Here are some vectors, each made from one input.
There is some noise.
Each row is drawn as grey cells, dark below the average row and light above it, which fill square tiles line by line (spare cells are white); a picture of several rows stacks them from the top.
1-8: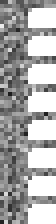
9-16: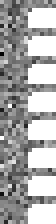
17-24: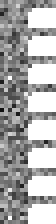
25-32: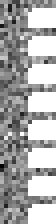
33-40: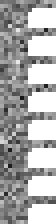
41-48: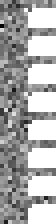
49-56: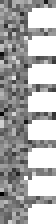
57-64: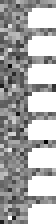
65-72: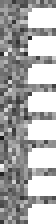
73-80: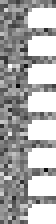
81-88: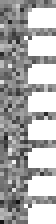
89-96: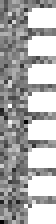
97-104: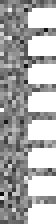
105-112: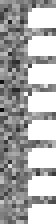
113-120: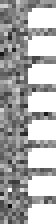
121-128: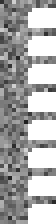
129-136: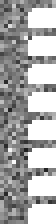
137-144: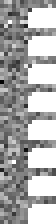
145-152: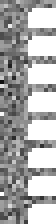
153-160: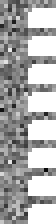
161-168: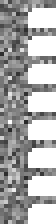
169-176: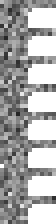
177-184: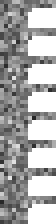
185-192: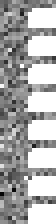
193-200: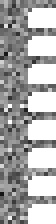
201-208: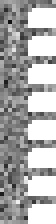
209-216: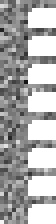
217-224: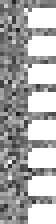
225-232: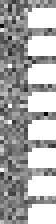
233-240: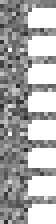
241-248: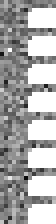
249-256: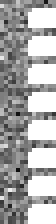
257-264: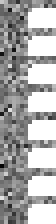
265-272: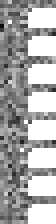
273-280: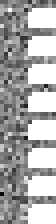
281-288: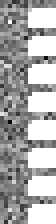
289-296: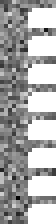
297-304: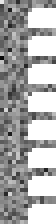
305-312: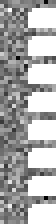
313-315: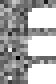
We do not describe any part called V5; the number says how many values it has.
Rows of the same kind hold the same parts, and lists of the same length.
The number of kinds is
4.
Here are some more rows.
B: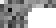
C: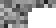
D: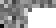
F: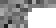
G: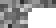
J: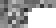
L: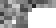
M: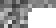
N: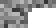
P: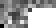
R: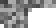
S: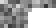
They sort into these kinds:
B, D, S
C, F, J, N
G, M, P
L, R

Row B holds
a point on a 6-point line and three true/false values.
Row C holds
one of 7 labels and three true/false values.
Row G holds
a point on a 6-point line and a value of V5.
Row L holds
one of 7 labels and a value of V5.
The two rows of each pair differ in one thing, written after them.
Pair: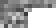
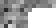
the label
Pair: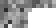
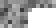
one of the three true/false values
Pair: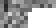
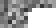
one of the three true/false values
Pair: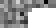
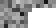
one of the three true/false values
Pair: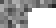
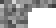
one of the three true/false values
